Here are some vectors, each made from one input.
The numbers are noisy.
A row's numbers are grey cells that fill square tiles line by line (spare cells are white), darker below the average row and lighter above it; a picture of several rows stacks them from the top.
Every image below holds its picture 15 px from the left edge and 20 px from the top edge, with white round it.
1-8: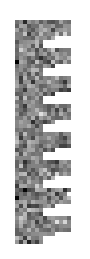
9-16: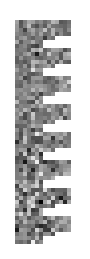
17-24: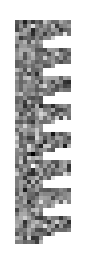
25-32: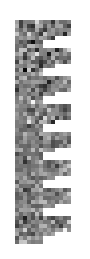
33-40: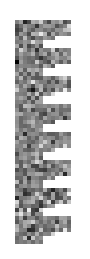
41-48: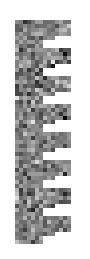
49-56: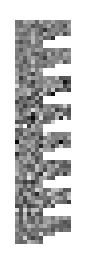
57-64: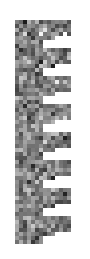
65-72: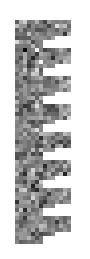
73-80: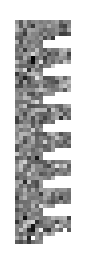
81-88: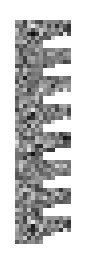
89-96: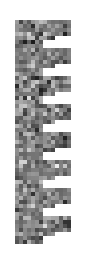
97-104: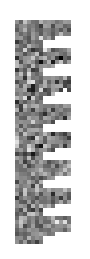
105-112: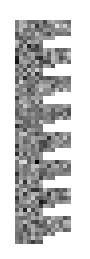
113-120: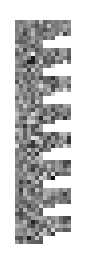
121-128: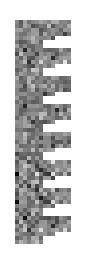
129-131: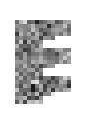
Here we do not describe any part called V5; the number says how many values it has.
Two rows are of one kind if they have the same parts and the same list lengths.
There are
2 kinds of row.
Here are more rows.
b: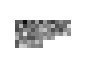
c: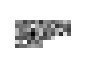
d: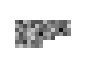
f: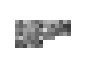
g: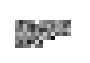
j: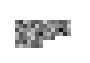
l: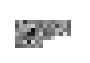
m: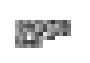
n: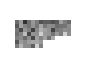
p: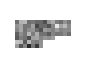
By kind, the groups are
b, c, d, f, g, j
l, m, n, p

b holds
a node of a 9-node tree and a value of V5.
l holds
a node of each of two 9-node trees.
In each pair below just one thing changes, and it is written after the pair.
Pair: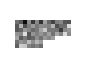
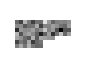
the node of the tree
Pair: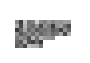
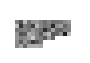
the node of the tree
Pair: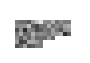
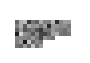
the node of the tree
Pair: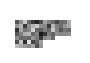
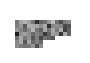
the value of V5
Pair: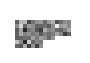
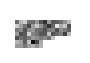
the value of V5
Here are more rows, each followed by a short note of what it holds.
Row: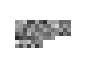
a node of a 9-node tree and a value of V5
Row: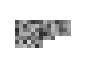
a node of a 9-node tree and a value of V5
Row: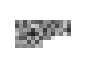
a node of each of two 9-node trees
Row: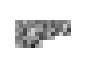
a node of each of two 9-node trees
